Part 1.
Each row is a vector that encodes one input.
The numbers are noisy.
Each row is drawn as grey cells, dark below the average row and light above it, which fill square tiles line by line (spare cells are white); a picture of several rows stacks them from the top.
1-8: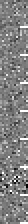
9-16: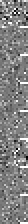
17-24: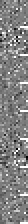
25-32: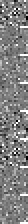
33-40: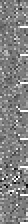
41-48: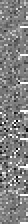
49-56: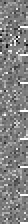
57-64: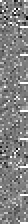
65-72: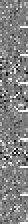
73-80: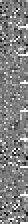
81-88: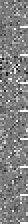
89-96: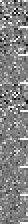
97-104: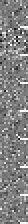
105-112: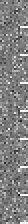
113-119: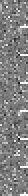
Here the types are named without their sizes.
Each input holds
either a point on a circle, or a label and four true/false values.
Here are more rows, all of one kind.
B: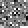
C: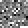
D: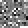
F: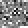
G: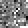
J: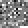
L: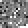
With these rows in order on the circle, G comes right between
C and L.
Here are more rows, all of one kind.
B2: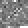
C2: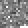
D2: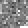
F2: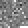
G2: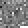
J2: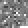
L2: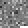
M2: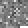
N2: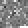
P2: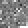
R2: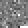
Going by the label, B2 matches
F2, G2, L2 and P2.
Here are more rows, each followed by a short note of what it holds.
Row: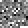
a point on a circle
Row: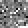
a point on a circle
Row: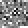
a point on a circle
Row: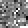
a point on a circle
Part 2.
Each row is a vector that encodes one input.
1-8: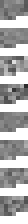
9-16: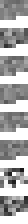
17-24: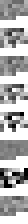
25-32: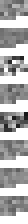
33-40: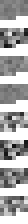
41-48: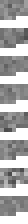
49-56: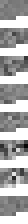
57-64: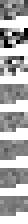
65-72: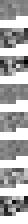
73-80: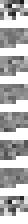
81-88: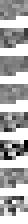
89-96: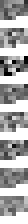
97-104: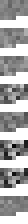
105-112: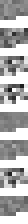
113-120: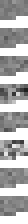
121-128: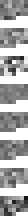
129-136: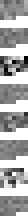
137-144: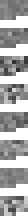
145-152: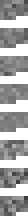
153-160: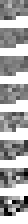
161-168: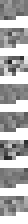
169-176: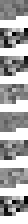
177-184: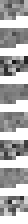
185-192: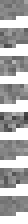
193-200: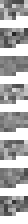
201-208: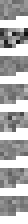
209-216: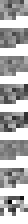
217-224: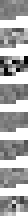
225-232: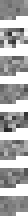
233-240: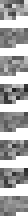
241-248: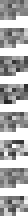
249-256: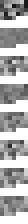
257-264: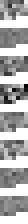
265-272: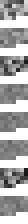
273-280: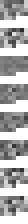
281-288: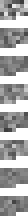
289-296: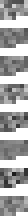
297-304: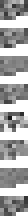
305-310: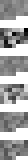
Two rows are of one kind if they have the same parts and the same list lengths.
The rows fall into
4 kinds.
